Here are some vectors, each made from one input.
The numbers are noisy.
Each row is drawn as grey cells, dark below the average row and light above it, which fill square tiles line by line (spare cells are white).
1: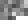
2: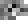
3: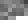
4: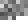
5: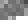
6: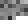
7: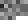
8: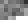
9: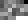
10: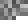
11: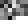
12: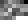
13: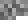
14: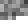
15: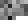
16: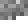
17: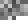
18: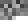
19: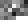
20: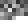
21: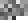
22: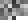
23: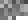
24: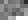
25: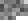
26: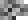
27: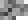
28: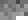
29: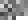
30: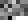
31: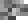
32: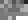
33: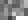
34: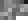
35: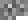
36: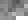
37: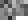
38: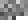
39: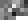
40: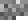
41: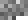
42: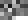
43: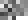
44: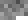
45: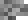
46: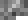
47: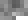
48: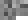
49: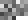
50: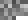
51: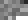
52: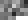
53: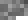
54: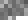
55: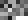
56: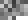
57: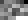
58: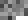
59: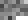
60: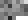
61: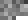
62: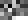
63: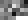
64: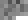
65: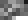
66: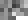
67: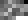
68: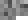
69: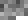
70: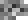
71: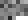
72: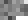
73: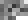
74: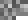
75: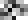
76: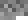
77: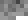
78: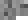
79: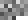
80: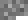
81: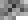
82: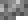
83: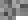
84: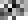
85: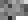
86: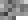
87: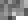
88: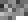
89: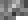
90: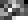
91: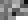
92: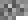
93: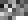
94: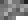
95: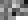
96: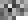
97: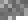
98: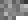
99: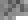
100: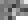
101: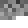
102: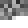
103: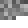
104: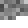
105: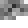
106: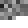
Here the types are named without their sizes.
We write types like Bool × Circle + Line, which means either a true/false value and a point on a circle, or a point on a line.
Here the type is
Bool × Line × Line.
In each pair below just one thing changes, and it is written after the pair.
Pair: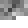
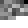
the true/false value
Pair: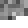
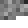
the true/false value
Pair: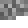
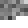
the true/false value
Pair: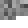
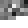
the true/false value
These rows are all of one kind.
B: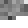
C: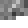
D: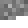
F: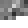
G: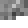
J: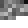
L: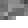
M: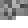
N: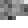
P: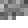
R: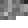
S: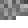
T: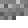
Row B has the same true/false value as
M and N.
